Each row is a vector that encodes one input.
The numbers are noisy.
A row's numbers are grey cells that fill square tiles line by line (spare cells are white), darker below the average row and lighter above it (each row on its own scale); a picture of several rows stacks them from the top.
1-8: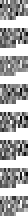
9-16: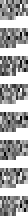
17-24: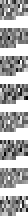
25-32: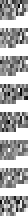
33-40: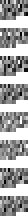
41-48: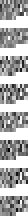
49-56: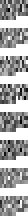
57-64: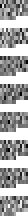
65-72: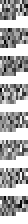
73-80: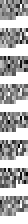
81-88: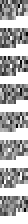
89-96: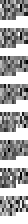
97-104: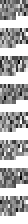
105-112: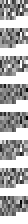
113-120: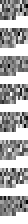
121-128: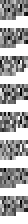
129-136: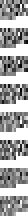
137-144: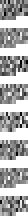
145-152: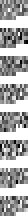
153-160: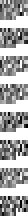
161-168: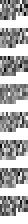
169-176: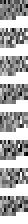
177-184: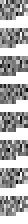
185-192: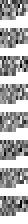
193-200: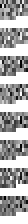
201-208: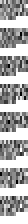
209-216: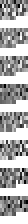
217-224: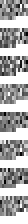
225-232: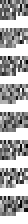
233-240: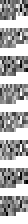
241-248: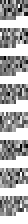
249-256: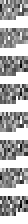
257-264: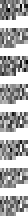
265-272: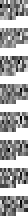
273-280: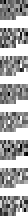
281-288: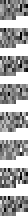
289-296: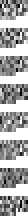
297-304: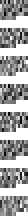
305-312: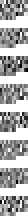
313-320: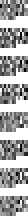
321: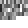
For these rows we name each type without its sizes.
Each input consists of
a point on a line and a true/false value.
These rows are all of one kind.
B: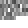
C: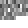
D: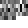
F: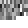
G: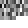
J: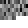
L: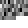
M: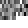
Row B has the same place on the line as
C and M.
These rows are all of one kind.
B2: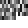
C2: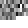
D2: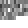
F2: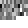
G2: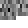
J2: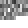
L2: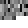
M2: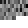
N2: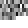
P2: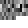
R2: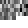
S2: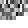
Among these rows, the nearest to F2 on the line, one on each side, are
B2 and G2.
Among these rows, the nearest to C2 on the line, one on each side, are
N2 and S2.
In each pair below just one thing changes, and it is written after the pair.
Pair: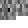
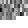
the true/false value
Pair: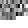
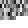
the place on the line
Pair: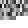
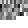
the place on the line
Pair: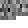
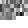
the true/false value
